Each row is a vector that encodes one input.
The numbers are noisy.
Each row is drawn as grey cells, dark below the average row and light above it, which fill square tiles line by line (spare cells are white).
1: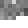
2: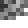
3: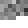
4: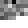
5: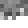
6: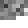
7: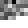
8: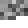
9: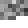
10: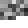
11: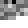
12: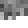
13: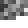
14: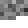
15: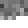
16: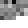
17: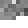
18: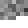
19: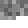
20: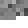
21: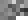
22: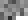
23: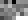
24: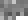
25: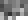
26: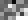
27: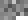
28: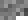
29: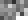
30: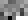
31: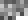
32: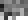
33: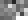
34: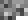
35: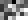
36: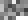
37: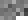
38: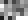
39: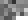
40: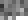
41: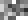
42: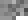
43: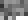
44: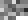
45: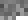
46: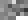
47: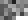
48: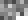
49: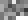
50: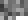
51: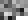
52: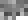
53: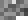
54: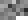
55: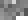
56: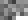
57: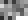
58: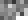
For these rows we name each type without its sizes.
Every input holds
either a label, or a point on a line.
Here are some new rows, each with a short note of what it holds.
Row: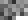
a point on a line
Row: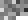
a label
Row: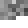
a label
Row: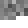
a label
